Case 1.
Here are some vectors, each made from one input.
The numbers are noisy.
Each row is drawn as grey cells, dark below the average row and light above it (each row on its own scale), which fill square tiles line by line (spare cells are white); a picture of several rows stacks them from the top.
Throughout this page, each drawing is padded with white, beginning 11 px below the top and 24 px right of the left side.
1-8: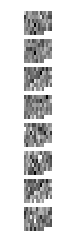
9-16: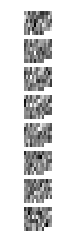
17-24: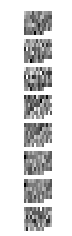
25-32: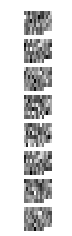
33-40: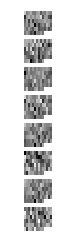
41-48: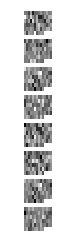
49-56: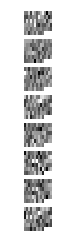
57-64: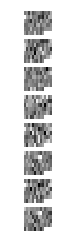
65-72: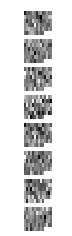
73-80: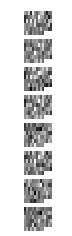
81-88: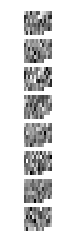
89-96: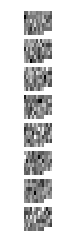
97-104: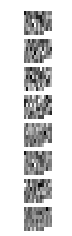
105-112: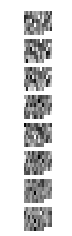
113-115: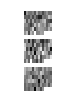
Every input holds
a point on an 11-point line and a true/false value.
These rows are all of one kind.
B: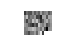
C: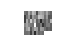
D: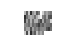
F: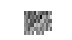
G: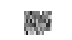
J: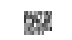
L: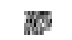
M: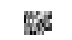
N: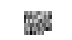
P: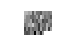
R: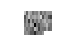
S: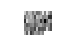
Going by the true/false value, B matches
F, G and L.
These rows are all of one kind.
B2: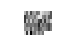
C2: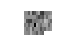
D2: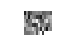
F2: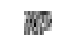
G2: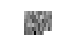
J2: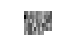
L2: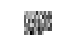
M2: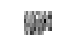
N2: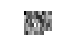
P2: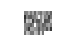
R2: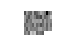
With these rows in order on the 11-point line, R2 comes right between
J2 and N2.
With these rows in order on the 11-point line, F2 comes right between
C2 and G2.
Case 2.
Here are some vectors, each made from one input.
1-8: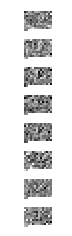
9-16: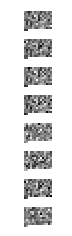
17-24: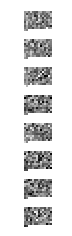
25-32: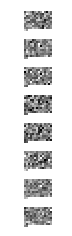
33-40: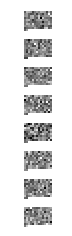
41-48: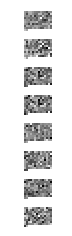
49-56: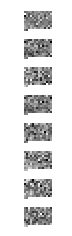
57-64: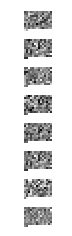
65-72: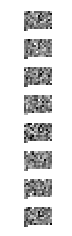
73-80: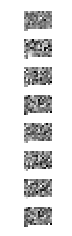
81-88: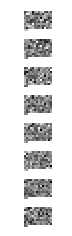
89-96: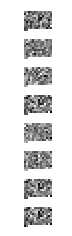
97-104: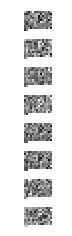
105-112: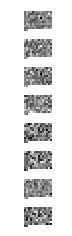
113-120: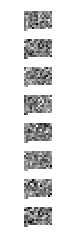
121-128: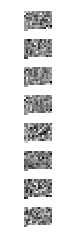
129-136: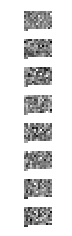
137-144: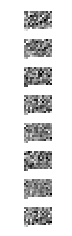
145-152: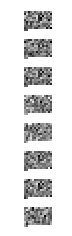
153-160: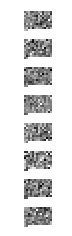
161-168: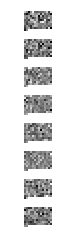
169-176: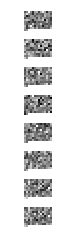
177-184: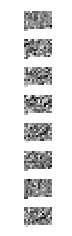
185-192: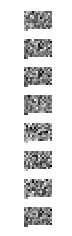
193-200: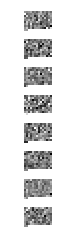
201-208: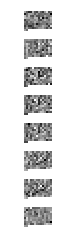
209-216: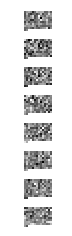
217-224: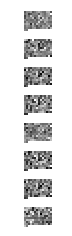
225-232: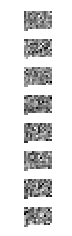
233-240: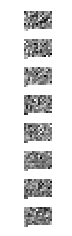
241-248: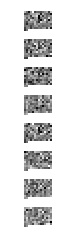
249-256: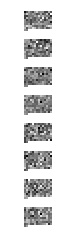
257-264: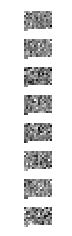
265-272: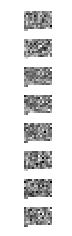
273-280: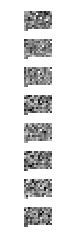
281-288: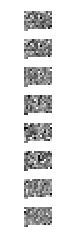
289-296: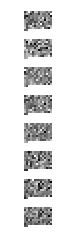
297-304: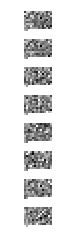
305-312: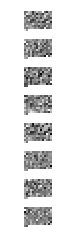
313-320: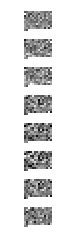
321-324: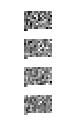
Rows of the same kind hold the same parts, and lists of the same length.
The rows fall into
3 kinds.
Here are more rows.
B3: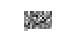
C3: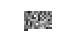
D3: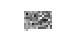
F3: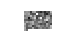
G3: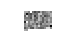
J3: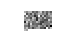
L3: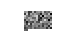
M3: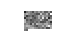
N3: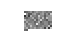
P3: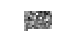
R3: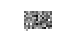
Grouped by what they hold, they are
B3, D3, G3, J3, M3, N3, R3
C3, L3
F3, P3

